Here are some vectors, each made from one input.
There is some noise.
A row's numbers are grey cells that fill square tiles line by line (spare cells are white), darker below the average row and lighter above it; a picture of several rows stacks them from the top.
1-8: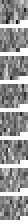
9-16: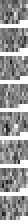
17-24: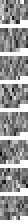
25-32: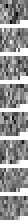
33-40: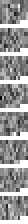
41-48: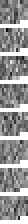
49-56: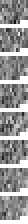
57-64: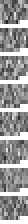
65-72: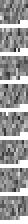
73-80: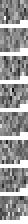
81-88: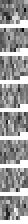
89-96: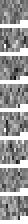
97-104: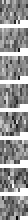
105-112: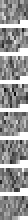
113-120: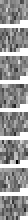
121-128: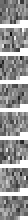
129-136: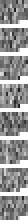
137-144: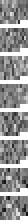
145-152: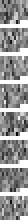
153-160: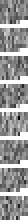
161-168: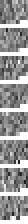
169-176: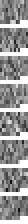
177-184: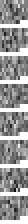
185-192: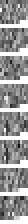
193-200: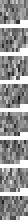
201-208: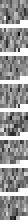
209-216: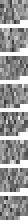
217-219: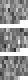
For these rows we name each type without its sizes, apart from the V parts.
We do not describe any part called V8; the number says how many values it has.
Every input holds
a list of items, each either a point on a line, or a true/false value and a value of V8.
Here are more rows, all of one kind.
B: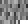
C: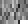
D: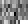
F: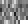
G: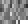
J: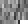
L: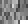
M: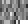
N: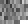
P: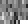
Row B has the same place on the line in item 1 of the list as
D, F, M and P.
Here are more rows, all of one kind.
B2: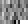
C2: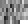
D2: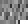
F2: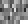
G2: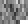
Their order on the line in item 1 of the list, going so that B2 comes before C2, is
B2, D2, F2, C2, G2.
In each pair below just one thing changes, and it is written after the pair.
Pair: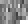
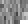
the true/false value in item 1 of the list
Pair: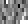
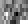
the value of V8 in item 2 of the list
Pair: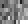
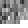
the true/false value in item 2 of the list
